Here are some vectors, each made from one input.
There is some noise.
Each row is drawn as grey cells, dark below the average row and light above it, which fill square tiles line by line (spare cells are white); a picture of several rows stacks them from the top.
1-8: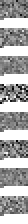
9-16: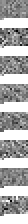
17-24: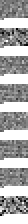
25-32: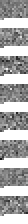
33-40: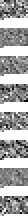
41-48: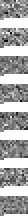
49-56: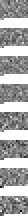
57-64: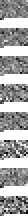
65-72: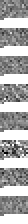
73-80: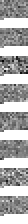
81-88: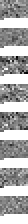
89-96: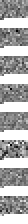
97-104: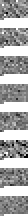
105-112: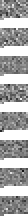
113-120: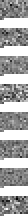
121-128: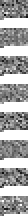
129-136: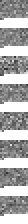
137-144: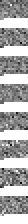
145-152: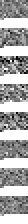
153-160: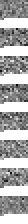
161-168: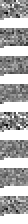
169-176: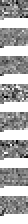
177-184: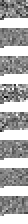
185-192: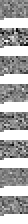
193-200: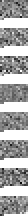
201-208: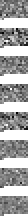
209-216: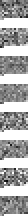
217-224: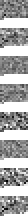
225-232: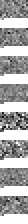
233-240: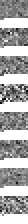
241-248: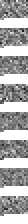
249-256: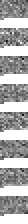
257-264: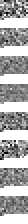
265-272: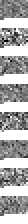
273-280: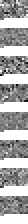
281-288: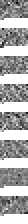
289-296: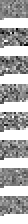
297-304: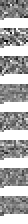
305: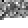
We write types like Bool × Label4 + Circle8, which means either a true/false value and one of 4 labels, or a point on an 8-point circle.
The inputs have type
Bool × Label5 × Label10 + Label7 + Tree11.
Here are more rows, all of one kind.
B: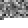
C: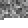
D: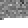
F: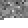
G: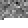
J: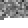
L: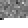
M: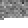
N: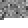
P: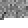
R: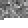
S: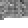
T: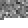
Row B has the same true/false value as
D, J, M and S.
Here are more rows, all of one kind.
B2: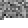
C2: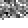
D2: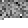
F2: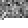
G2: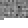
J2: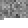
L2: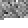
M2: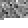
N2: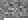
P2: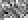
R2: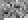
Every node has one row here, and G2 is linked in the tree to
B2 and J2.
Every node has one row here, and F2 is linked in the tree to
L2 and M2.
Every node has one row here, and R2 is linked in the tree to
D2.
